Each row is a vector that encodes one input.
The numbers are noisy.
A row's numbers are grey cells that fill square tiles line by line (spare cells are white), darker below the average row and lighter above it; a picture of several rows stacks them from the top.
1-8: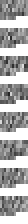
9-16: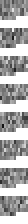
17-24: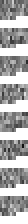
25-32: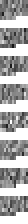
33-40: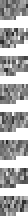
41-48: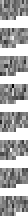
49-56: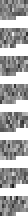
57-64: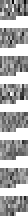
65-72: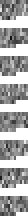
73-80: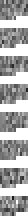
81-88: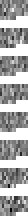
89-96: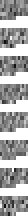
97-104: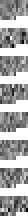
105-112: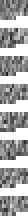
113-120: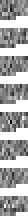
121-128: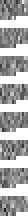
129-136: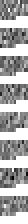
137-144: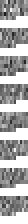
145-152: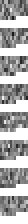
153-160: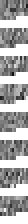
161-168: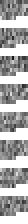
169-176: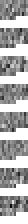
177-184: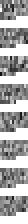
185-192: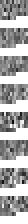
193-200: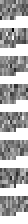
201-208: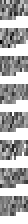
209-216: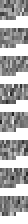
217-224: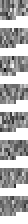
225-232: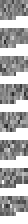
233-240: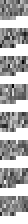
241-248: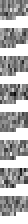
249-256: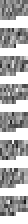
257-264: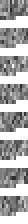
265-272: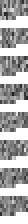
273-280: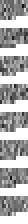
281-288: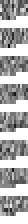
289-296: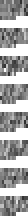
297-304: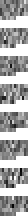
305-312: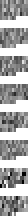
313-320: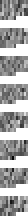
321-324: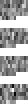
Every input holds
one of 4 labels and a point on a 13-point line.
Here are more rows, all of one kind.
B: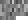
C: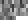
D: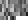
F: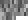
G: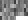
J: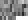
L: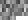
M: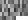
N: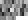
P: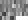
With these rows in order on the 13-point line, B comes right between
C and D.
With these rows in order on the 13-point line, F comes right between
J and N.
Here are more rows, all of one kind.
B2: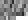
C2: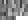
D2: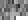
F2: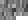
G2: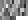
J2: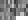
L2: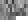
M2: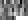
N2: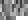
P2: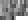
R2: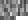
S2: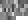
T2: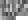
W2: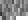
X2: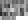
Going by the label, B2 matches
G2, L2, P2 and R2.
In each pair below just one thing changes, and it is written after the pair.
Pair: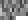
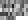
the place on the 13-point line
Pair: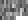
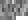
the label
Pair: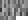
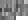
the place on the 13-point line
